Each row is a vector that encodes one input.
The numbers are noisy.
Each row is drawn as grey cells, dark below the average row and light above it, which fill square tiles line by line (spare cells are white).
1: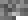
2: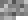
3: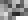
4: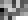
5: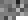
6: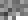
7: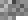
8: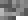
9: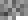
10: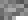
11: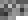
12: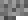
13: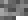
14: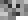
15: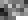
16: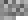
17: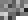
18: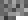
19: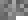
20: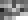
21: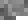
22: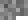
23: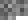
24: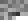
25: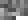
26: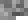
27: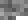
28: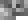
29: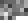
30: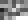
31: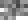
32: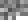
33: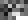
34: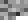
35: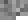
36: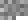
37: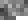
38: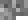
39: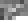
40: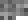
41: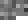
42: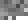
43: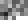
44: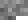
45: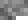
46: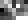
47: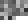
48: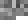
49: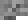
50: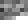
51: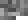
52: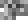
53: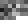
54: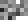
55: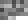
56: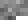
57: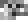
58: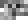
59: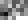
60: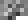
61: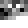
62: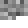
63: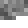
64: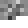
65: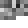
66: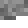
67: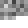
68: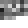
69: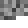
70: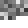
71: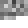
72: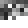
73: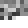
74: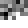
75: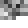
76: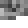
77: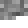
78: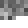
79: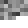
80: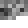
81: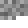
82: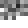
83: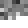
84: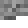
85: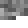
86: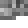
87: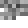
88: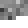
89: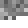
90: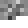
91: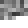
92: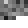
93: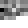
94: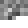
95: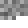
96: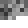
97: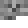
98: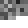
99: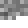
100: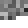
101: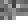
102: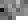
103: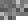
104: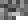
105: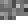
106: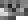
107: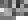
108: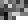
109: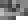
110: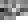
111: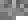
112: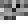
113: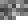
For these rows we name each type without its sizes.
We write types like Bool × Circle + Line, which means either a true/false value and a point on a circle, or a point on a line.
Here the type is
Label × (Label + Tree).
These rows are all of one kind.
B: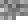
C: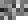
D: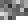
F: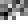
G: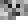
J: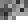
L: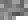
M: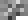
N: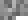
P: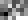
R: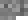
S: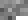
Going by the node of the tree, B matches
G, J, L and S.
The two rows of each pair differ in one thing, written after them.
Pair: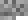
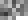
the node of the tree
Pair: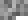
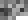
the label
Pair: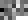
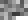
the label
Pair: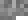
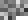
the label
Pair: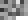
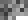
the label
